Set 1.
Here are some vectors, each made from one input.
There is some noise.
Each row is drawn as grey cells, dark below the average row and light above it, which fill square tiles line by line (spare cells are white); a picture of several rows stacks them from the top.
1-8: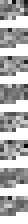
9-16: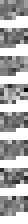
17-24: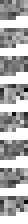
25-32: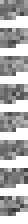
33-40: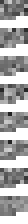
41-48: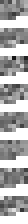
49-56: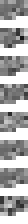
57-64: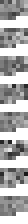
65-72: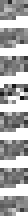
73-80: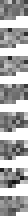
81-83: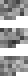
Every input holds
a point on a 6-point line.
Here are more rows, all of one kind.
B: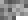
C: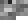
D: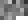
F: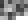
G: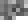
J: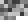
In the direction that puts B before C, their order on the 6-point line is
D, G, J, B, C, F.
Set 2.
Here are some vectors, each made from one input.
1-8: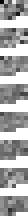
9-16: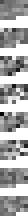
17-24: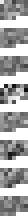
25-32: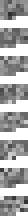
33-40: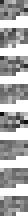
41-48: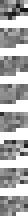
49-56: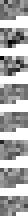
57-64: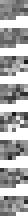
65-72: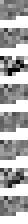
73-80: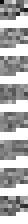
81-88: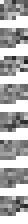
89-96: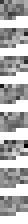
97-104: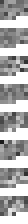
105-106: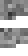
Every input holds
four true/false values.
